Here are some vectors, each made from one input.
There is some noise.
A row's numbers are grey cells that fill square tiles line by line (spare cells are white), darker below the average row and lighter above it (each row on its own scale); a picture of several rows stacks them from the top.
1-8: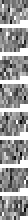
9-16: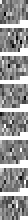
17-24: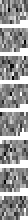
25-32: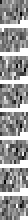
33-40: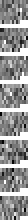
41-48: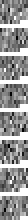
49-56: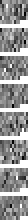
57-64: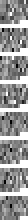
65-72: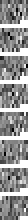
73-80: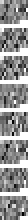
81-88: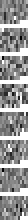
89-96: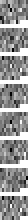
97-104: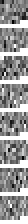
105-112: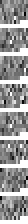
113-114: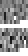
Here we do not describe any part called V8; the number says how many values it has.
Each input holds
a value of V8, together with either a point on a 6-point line, or a point on a 7-point line.
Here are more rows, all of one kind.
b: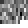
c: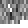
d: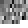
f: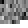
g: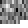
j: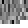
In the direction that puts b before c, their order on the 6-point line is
j, d, f, g, b, c.
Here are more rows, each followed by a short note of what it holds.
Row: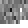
a point on a 7-point line and a value of V8
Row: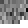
a point on a 6-point line and a value of V8
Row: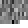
a point on a 7-point line and a value of V8
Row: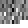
a point on a 7-point line and a value of V8
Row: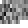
a point on a 7-point line and a value of V8
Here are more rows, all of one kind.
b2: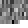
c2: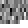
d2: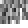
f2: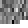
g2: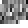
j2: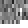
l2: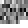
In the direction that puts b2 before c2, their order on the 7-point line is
b2, c2, f2, l2, d2, j2, g2.
